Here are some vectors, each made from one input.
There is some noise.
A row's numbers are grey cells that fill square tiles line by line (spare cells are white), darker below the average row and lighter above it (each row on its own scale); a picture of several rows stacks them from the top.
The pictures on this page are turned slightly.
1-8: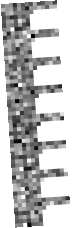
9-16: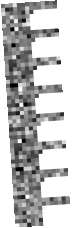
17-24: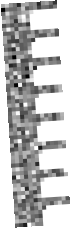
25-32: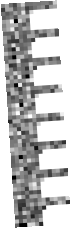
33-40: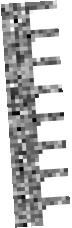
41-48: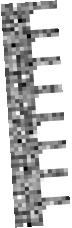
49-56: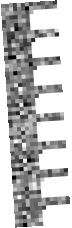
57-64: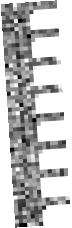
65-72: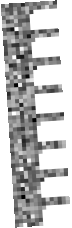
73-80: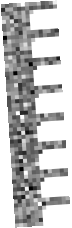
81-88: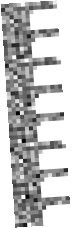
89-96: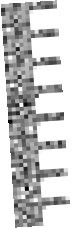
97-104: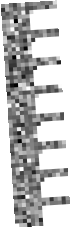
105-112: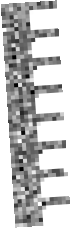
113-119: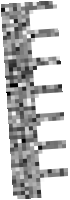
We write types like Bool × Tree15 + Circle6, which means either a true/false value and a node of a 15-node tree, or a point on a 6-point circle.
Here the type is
Label5 + Tree12.
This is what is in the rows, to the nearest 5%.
About 35% of them hold one of 5 labels. The rest hold a node of a 12-node tree.
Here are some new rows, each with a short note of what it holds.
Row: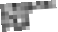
a node of a 12-node tree
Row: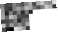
one of 5 labels
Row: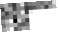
a node of a 12-node tree
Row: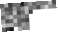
one of 5 labels
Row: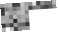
a node of a 12-node tree
